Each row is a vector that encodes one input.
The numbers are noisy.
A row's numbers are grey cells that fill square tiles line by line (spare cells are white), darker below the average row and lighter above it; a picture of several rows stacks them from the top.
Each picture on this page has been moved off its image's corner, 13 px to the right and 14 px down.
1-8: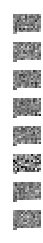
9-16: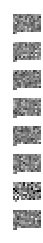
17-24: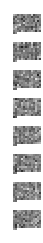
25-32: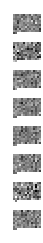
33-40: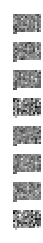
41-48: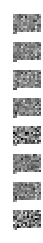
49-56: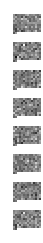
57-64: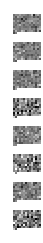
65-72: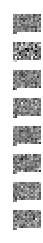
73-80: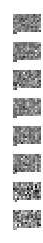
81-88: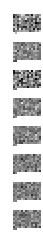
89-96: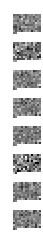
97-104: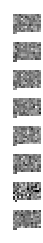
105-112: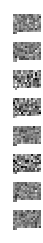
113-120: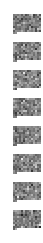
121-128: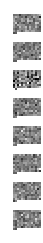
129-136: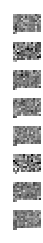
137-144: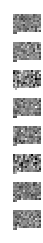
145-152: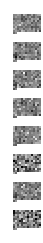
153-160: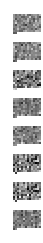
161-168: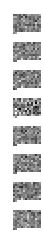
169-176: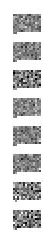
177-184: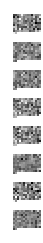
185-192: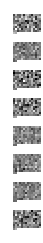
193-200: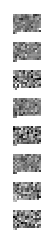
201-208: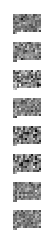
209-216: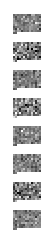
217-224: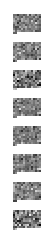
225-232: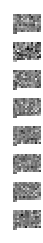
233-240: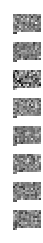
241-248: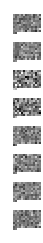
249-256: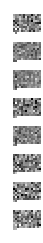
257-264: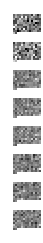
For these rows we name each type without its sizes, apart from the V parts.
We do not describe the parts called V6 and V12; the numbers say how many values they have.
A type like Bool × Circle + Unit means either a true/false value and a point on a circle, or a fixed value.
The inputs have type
(Circle + Unit) × Line × V6 + V12.
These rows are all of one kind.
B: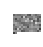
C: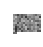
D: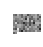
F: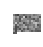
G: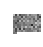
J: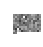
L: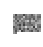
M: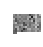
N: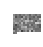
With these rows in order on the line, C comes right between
G and J.
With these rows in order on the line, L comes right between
F and N.
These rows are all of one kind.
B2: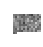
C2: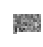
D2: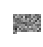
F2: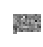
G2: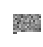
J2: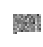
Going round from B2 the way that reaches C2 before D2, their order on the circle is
B2, C2, J2, D2, G2, F2.
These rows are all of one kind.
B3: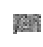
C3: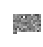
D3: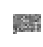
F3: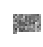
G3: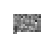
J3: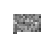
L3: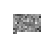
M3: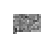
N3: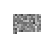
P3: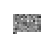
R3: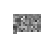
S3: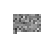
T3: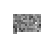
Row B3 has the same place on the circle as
G3, J3, L3 and P3.
